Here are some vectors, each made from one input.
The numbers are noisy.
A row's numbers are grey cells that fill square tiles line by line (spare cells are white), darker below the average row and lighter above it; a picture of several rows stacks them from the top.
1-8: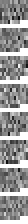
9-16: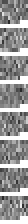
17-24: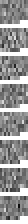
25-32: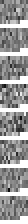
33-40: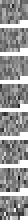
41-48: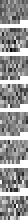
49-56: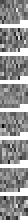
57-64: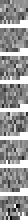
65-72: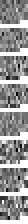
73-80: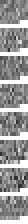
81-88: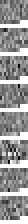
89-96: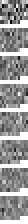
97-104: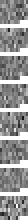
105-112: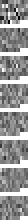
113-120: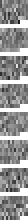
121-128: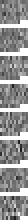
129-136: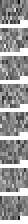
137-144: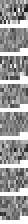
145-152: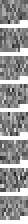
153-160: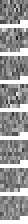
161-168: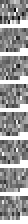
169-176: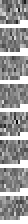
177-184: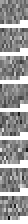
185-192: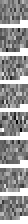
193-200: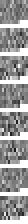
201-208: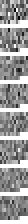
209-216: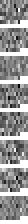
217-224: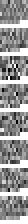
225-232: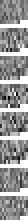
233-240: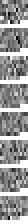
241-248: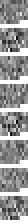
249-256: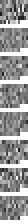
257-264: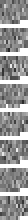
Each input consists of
either a point on a 4-point line, or a point on a 13-point line and a node of an 18-node tree.
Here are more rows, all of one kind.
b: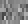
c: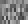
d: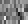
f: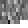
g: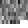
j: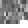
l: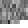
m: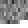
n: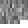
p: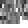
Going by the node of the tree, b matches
c, f, l and p.
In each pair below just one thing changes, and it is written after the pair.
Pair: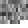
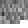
the node of the tree
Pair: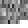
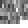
the place on the 13-point line
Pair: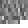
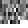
the node of the tree
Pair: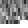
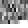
the node of the tree
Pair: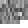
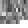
the node of the tree
